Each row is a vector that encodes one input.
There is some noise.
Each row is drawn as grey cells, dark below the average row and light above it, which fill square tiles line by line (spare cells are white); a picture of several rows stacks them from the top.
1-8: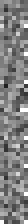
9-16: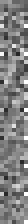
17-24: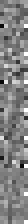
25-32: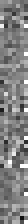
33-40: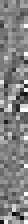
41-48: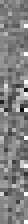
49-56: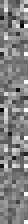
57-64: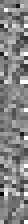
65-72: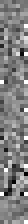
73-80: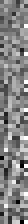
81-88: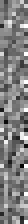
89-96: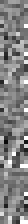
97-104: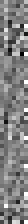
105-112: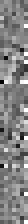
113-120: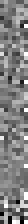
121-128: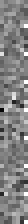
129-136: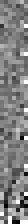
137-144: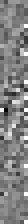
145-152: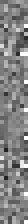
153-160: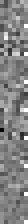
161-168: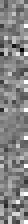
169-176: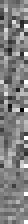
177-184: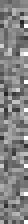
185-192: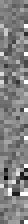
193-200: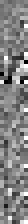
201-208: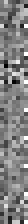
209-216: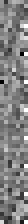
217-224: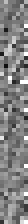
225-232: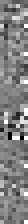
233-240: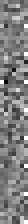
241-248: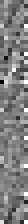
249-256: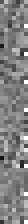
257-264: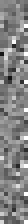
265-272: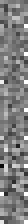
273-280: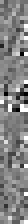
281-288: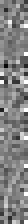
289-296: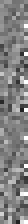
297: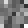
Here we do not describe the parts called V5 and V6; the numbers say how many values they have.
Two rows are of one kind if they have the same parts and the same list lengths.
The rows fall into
3 kinds.
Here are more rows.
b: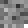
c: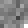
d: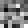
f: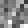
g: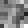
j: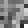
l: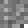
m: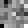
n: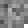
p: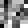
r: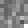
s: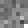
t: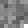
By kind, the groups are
b, c, g, l, t
d, j, m, n, p
f, r, s

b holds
three labels (each one of 7).
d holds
a true/false value, a value of V5 and a value of V6.
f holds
a true/false value.
